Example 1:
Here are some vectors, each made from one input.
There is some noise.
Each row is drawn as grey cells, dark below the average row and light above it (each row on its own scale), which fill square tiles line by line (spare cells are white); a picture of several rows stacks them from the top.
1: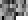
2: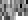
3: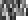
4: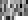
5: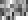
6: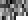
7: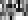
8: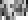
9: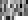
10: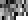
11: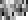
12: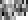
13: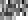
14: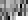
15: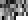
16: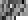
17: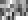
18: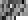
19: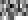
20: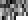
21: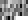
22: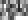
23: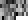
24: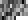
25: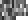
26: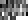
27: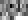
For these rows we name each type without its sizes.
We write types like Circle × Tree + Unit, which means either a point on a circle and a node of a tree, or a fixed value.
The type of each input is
Line.
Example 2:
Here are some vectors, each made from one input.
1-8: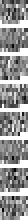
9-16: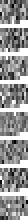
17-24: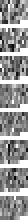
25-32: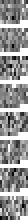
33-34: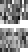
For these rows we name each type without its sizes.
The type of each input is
Tree + Unit.
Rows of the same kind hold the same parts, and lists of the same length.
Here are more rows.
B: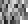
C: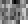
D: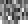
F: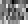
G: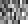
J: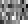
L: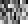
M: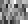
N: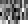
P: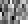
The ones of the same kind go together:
B, C, D, F, J, M, N, P
G, L

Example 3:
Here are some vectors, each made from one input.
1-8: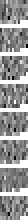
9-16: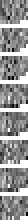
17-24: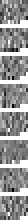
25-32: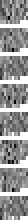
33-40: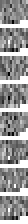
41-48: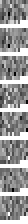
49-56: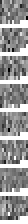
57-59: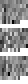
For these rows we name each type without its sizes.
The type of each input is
Bool × Bool × Bool × Bool.
